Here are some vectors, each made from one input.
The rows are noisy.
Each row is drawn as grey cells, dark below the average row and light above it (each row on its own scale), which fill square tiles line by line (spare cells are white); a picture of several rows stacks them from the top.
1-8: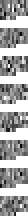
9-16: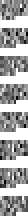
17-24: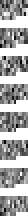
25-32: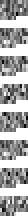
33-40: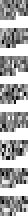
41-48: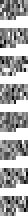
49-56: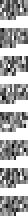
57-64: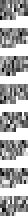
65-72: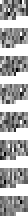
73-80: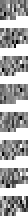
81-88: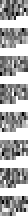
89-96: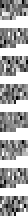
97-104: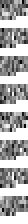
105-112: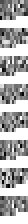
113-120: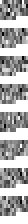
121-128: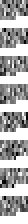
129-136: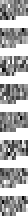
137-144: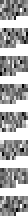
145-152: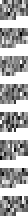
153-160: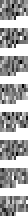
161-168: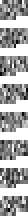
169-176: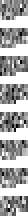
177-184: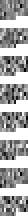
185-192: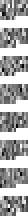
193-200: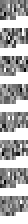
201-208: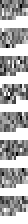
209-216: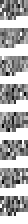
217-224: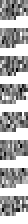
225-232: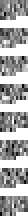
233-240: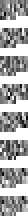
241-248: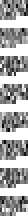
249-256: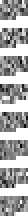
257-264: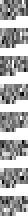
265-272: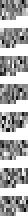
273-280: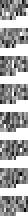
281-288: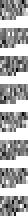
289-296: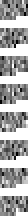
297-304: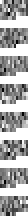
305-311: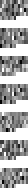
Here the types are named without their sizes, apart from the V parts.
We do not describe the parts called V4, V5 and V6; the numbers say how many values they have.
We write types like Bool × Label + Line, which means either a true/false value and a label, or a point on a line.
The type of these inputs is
(Bool × (Line + Tree) × V5 + V6) × V4.
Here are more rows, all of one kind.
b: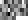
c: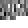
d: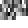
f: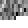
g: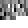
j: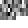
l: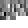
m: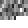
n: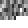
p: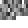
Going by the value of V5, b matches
c, g and n.
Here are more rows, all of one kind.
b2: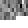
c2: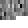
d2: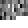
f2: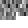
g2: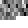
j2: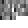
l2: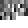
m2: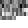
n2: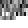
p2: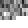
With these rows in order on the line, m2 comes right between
b2 and c2.
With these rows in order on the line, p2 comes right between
f2 and j2.
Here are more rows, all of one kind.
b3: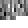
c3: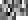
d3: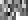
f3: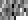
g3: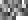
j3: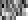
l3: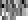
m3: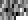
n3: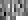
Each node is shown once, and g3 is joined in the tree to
c3.
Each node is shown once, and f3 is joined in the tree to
l3.
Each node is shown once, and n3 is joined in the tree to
c3 and d3.
